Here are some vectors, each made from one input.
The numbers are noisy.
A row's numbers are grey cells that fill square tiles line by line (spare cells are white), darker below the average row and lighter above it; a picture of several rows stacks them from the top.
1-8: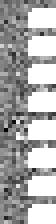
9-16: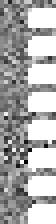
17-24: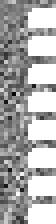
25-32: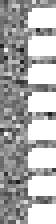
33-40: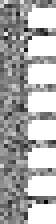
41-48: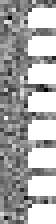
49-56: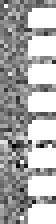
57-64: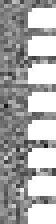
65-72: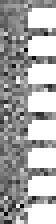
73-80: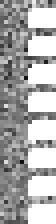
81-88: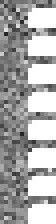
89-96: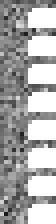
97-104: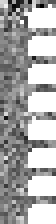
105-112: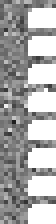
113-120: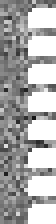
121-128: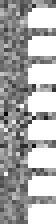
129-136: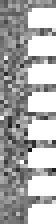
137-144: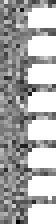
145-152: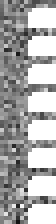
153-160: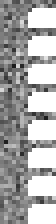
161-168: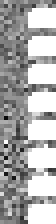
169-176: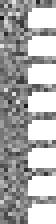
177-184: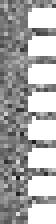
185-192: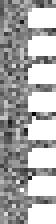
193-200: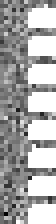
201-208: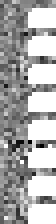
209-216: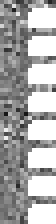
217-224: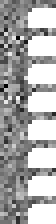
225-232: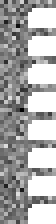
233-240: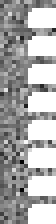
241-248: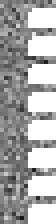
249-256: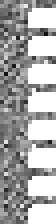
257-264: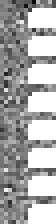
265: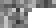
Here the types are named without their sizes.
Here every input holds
a list of items, each a point on a circle and a point on a line.
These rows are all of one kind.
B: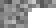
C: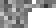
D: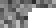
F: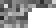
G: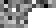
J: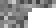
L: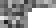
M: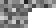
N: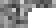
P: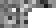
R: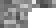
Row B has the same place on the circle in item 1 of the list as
C, G, M and R.
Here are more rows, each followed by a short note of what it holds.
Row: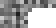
a list of two items
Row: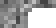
a list of two items
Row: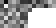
a list of two items
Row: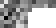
a list of one item
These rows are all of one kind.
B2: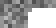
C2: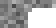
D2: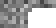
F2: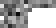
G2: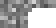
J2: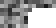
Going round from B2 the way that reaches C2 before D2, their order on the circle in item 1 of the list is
B2, C2, G2, D2, F2, J2.
